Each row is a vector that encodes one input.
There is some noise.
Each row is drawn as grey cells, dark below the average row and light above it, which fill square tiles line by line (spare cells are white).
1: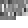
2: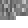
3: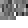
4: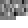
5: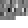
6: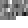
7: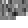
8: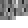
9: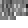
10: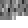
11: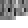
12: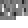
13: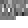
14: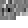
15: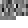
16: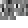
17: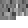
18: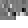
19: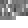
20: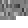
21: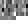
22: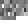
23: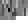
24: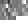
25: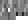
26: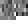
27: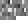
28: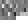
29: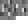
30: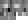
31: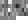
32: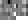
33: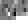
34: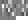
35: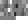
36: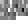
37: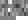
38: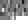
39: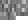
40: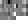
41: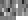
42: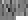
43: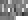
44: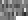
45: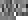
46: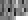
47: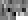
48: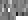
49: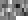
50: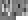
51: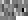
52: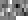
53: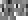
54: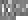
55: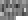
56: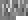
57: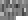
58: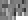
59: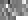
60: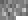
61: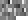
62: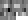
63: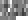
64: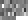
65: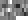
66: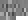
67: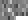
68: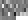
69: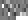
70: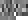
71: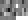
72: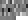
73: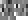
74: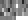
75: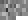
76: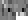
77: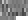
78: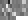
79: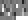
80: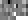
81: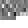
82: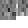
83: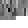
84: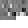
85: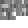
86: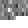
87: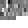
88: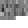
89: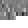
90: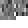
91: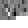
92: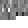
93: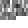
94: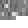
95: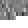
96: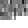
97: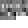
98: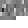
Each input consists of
one of 8 labels, together with either a fixed value, or four true/false values.
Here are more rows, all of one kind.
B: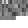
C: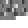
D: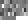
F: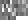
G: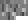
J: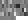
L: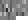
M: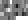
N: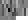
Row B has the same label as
C and L.
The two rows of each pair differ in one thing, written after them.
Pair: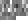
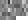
one of the four true/false values
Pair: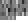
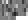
the label
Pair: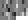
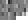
the label
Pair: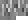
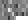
the label
